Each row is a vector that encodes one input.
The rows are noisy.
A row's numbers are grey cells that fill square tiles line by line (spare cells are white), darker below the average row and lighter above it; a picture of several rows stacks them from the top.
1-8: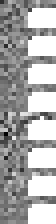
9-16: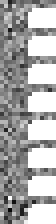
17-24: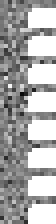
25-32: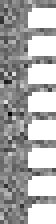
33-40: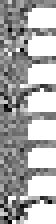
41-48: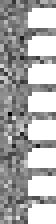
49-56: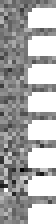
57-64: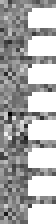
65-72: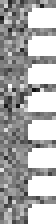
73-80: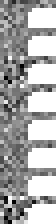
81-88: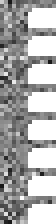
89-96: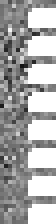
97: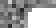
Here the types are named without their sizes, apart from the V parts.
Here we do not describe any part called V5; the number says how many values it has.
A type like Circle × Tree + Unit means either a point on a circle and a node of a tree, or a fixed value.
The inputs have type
(Bool × Bool × Bool + V5) × Label.
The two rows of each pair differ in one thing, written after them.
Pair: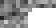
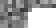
the value of V5
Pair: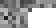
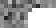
the value of V5
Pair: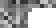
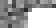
the label
